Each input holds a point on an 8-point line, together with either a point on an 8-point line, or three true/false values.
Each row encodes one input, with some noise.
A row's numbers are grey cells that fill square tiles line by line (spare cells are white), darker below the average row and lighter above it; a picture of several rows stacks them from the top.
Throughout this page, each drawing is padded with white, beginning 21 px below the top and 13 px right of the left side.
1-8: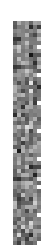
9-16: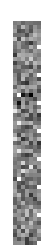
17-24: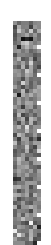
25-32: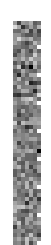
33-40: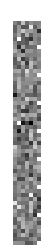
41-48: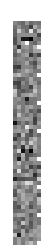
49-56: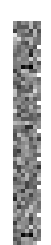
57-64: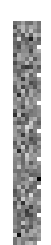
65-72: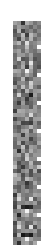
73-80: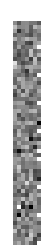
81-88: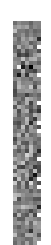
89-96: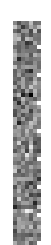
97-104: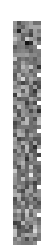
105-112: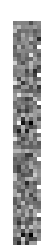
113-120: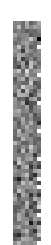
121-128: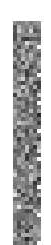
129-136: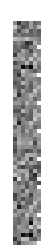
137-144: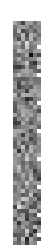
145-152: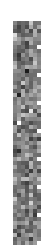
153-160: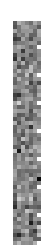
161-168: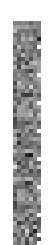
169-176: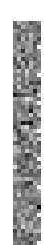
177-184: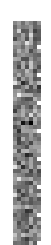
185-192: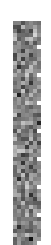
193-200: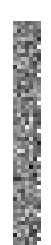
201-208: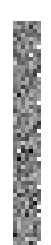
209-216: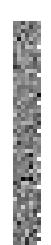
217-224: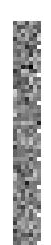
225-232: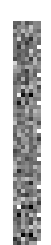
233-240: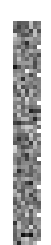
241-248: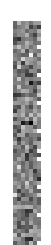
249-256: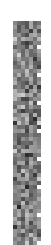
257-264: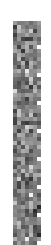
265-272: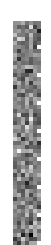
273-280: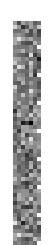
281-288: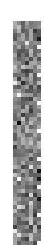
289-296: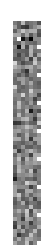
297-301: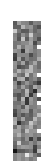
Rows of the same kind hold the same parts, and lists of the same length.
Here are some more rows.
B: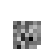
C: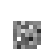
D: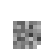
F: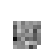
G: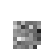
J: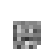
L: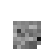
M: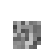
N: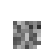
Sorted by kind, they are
B, C, F, J, N
D, G, L, M

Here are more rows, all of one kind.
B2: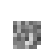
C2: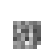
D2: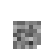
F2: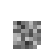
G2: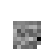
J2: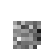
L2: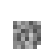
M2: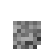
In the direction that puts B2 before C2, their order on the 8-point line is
J2, F2, M2, G2, D2, L2, B2, C2.
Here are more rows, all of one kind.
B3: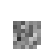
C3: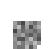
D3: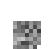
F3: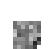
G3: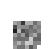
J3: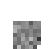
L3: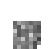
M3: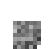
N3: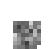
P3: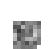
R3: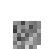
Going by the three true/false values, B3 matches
G3, N3, P3 and R3.
